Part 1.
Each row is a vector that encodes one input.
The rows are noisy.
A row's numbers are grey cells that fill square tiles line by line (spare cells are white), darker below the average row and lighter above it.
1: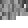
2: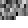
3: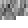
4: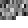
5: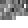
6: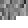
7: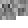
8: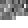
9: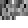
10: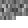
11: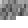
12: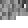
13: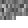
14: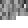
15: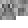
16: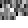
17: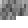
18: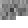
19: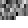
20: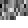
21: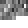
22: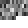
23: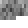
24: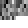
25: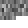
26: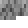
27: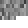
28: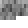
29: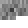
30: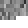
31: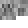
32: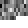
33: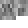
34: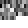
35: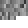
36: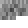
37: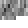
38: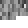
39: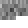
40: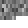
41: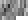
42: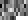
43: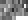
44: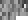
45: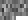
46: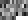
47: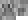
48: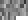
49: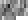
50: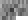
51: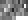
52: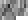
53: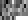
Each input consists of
either one of 5 labels, or three true/false values.
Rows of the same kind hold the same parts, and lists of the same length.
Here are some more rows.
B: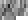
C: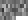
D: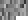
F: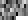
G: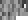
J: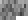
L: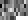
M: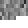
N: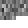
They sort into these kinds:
B, C, D, G, J, M, N
F, L

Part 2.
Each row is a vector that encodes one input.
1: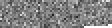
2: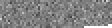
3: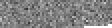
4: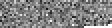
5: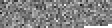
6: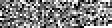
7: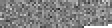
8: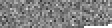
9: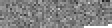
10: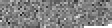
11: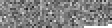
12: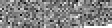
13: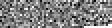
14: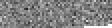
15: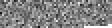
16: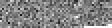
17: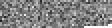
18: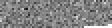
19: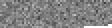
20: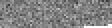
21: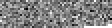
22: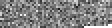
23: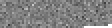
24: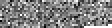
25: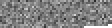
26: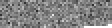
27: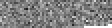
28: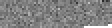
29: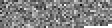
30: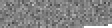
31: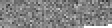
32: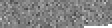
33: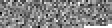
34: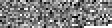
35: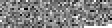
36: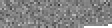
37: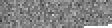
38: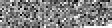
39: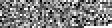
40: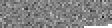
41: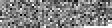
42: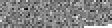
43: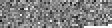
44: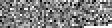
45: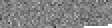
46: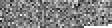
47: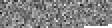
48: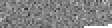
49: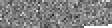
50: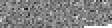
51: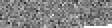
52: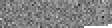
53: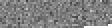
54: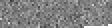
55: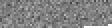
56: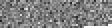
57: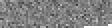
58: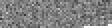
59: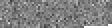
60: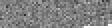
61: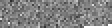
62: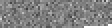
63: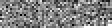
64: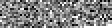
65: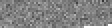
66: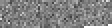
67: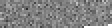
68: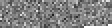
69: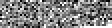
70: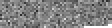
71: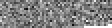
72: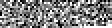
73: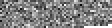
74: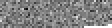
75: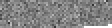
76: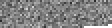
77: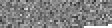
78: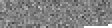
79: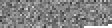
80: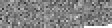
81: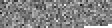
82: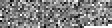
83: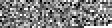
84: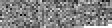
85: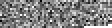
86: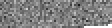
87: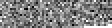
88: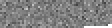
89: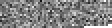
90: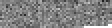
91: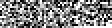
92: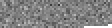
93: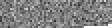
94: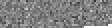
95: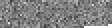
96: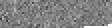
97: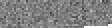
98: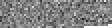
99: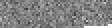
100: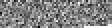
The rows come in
3 kinds.
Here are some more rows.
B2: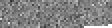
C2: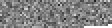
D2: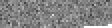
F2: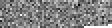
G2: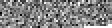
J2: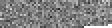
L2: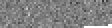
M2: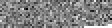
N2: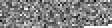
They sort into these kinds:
B2, F2, J2, M2
C2, D2, L2, N2
G2

